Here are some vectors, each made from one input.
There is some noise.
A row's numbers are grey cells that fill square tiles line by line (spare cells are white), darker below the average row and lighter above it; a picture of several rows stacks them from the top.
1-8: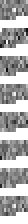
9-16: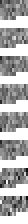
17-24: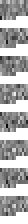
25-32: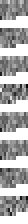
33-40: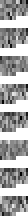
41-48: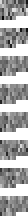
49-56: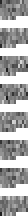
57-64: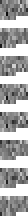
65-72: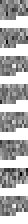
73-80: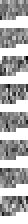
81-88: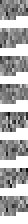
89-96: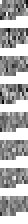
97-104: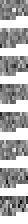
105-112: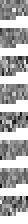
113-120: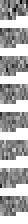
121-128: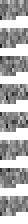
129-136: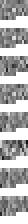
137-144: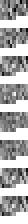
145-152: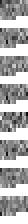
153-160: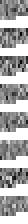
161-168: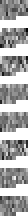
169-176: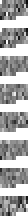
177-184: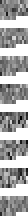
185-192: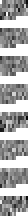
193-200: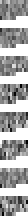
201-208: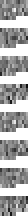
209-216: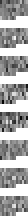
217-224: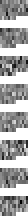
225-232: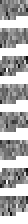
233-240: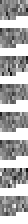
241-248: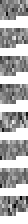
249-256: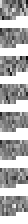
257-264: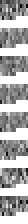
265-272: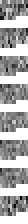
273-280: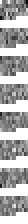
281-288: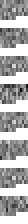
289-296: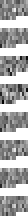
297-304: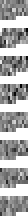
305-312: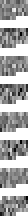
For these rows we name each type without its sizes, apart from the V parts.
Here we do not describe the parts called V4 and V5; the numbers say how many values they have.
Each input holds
a value of V4, together with either a point on a circle and a true/false value, or a value of V5.
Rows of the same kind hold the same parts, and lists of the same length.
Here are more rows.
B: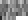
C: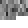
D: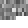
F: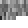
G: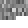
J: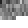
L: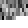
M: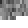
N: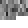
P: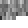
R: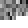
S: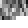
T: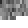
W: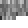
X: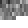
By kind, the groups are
B, C, D, F, G, J, M, N, P, T, W, X
L, R, S

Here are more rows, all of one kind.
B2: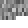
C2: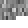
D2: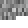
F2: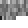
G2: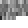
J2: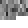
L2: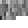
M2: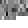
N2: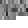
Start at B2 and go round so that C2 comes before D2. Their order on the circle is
B2, G2, L2, N2, J2, C2, F2, M2, D2.
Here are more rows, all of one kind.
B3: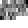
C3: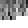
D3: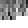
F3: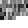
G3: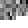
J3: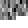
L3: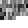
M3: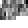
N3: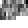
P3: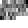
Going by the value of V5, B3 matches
C3, D3, G3 and P3.
